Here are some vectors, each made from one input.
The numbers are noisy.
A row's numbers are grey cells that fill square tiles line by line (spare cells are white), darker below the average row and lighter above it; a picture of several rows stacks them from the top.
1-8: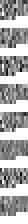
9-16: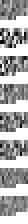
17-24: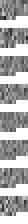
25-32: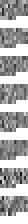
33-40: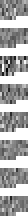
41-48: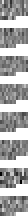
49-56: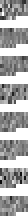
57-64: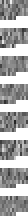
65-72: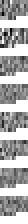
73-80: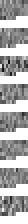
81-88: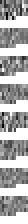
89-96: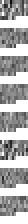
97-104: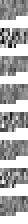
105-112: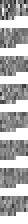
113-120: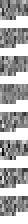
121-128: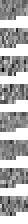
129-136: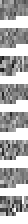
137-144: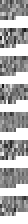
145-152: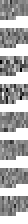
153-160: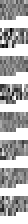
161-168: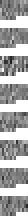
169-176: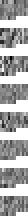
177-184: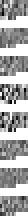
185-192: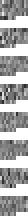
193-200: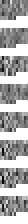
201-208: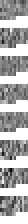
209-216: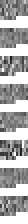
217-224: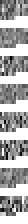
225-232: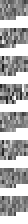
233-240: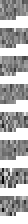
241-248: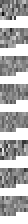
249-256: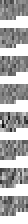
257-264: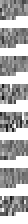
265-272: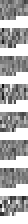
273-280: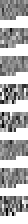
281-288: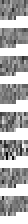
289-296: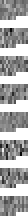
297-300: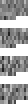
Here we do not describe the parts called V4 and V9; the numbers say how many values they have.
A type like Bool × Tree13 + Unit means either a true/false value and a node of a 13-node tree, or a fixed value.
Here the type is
Bool × (Line7 + V9) + V4.
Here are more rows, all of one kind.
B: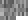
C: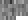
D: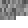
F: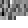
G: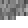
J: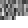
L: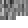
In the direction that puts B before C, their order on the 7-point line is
F, J, B, L, D, C, G.
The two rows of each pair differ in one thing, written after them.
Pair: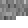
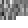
the true/false value
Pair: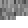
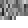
the true/false value
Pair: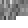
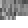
the value of V9
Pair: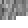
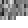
the value of V9
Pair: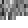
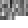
the true/false value
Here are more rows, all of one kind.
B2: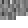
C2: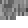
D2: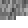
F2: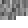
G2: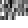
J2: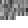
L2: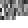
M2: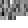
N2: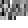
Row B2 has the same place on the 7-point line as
C2, J2 and N2.
